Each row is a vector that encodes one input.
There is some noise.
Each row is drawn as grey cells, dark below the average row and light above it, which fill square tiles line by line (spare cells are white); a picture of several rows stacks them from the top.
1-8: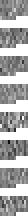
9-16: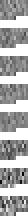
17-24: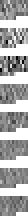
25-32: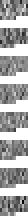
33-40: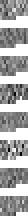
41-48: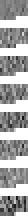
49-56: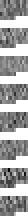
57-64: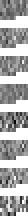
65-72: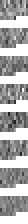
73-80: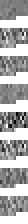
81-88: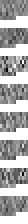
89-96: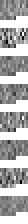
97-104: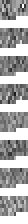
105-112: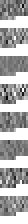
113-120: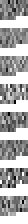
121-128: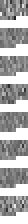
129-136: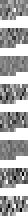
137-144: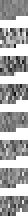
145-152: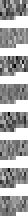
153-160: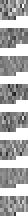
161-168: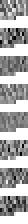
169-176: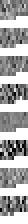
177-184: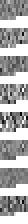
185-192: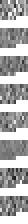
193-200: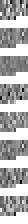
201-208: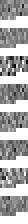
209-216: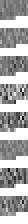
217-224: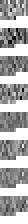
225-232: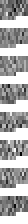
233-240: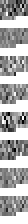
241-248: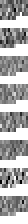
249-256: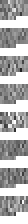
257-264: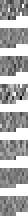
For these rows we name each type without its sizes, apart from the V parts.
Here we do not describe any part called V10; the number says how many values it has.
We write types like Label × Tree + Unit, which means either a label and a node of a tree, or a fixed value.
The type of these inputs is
List(Line × (Line + V10)).
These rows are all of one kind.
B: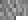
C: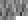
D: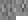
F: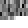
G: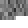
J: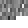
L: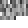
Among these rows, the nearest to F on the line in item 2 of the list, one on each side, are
C and J.
